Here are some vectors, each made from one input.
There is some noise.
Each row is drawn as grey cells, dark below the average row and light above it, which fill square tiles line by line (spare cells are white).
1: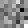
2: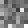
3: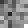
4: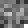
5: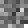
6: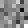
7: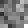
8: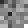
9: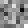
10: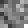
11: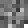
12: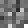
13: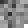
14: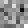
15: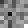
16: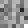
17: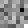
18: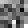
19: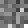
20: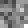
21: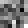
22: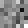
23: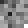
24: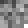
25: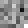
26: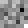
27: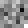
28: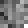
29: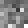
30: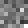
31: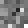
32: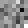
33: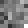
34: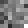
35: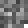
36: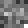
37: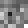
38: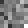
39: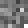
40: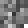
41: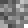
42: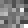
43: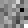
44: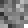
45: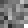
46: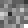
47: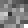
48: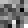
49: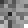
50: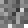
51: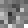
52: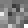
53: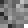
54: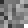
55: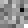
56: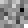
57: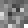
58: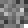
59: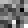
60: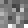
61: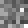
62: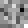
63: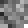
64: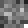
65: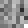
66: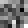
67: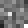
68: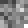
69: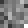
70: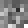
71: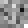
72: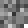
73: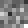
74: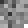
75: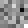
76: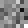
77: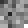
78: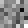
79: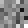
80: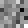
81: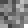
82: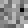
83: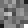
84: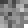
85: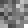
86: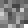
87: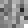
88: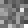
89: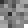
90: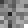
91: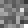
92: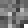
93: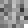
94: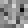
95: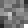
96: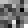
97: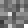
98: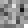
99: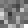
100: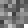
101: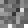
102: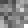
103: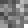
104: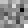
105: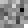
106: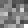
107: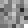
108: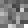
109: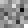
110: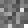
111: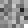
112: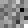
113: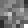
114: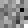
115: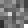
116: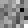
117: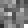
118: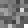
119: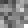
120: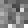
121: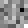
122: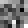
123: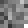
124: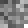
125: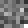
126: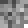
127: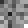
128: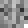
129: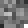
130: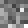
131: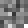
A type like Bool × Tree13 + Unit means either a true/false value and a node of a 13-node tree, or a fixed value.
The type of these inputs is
Line6 + List2(Line9).
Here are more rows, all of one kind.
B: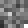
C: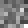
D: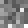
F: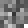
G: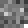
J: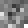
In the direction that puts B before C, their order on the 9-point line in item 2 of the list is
J, F, D, B, C, G.
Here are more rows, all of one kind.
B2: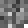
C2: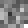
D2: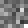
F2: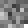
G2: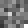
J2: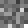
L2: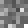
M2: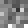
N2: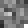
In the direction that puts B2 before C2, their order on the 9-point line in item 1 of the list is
N2, G2, B2, J2, D2, L2, M2, F2, C2.
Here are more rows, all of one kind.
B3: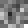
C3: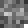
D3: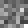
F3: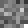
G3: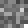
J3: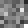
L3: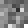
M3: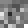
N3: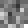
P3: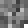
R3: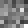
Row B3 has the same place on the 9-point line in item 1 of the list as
M3 and N3.
